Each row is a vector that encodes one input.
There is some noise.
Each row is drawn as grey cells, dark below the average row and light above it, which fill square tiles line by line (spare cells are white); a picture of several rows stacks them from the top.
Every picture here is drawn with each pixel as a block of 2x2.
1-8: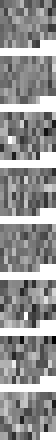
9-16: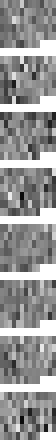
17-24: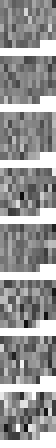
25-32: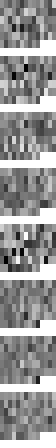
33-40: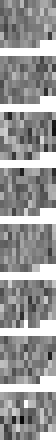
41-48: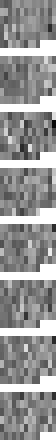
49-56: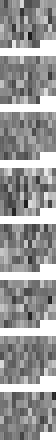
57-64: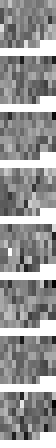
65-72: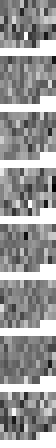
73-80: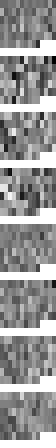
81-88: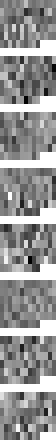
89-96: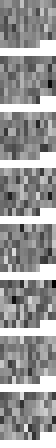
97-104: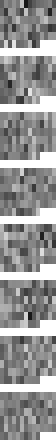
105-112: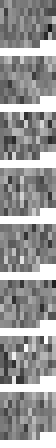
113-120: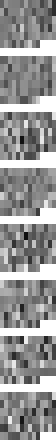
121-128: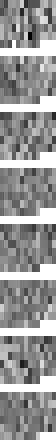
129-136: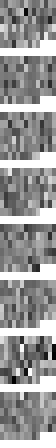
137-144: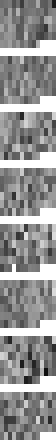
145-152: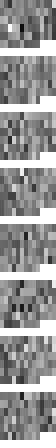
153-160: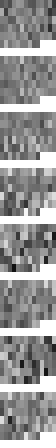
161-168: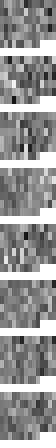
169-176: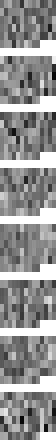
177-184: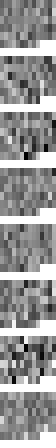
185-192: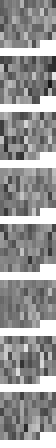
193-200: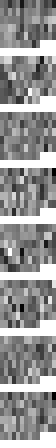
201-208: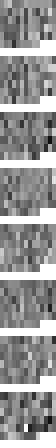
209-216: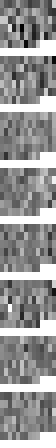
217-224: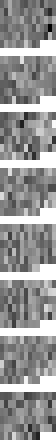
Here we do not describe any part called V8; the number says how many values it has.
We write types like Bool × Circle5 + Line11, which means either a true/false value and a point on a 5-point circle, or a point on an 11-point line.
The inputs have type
(Bool × Bool × Bool × Bool + Unit) × Label6 × V8 + Tree9 × Tree9.
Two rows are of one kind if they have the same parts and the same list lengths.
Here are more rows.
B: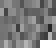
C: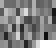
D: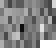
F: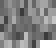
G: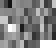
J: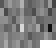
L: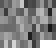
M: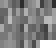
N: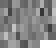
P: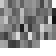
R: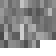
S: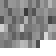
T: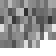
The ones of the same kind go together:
B, F, M
C, D, G, P
J, L, N, R, S, T

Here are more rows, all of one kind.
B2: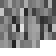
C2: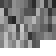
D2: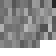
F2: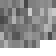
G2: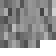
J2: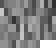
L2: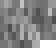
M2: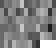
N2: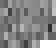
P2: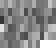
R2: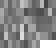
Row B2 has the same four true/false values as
F2 and P2.
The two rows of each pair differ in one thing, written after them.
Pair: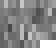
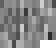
the label
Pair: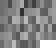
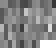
the label
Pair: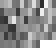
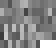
the label
